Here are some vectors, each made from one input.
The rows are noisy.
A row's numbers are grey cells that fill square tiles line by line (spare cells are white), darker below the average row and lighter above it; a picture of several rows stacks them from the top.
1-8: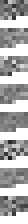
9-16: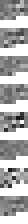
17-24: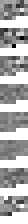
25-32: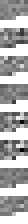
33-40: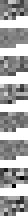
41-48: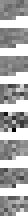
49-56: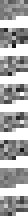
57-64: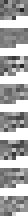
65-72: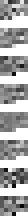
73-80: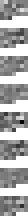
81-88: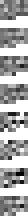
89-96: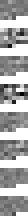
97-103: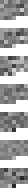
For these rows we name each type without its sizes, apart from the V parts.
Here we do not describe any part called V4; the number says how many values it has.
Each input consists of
a list of items, each a true/false value and a value of V4.
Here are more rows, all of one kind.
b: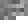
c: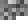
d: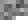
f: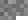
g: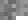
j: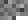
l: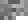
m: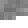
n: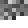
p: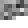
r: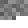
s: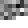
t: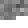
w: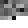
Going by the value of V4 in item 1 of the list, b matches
g, l and n.
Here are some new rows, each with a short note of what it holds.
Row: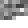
a list of two items
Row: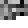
the empty list
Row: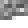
a list of two items
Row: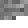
a list of one item
